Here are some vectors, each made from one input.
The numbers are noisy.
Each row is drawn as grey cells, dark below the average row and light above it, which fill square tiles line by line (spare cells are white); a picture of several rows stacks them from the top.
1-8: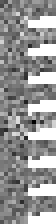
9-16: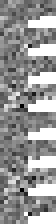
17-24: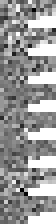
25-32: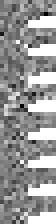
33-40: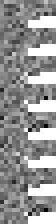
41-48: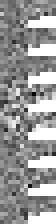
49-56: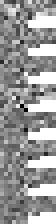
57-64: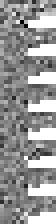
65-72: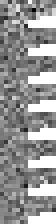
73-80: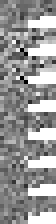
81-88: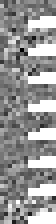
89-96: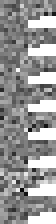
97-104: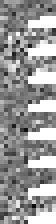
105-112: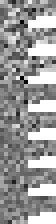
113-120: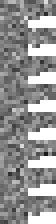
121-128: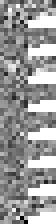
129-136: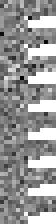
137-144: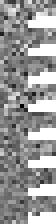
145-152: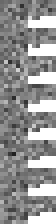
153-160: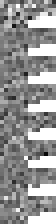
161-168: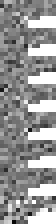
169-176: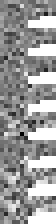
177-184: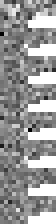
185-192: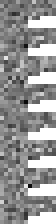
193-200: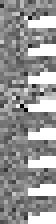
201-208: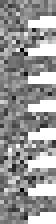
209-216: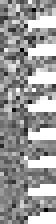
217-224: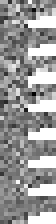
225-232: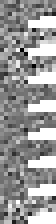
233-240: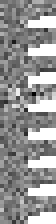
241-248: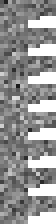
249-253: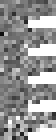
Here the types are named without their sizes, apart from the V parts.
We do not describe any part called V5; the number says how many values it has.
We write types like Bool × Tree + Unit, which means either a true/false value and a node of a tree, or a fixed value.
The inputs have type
Label × (Label + Line) × Tree + V5.
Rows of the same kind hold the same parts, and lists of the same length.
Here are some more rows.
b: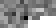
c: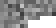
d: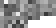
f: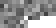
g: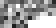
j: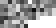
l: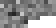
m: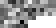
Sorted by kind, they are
b, l
c, d, f
g, j, m

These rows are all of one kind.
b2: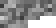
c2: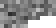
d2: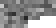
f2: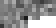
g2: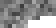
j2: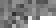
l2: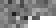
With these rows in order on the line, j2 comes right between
d2 and l2.
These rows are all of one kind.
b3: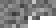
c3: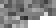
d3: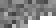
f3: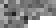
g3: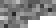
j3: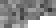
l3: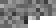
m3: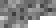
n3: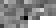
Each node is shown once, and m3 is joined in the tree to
g3 and j3.
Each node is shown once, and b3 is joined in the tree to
c3, f3 and n3.
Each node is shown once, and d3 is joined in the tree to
l3.
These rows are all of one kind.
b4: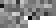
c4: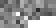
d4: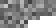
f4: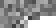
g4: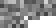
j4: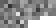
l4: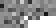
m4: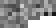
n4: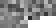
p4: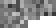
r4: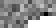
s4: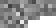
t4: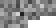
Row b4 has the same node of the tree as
g4 and l4.
